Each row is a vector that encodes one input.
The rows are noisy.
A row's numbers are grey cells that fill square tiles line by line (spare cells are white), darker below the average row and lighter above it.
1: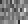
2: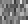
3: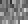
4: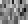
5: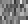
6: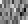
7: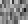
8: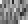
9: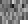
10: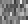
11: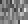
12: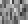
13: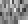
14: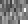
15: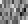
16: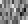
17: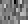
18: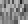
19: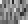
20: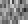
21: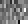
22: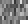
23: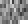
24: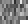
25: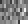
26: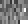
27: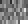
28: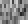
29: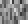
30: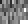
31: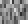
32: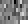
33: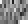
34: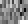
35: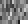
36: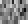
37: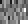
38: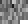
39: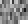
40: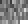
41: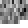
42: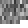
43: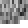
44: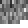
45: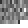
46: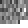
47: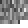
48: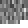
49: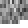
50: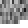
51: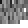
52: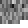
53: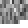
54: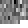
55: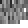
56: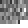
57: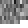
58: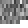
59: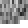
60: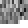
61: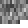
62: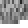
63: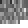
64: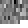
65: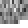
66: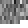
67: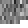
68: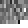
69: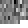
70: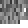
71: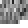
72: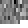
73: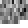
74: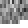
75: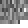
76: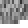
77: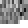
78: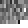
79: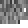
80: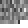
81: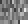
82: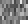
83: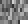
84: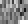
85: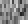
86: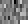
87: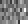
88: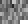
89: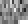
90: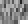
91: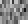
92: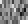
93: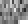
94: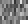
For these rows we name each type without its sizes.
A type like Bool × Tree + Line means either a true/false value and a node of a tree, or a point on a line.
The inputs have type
(Circle + Unit) × Line + Label.
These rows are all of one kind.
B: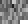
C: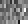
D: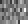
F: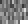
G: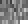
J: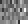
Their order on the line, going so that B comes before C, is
B, G, F, J, D, C.
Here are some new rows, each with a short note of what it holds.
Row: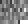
a point on a circle and a point on a line
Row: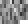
a label
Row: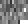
a point on a circle and a point on a line
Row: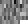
a point on a line
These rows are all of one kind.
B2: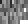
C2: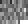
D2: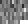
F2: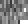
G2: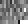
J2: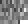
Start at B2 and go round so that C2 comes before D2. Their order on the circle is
B2, F2, G2, J2, C2, D2.
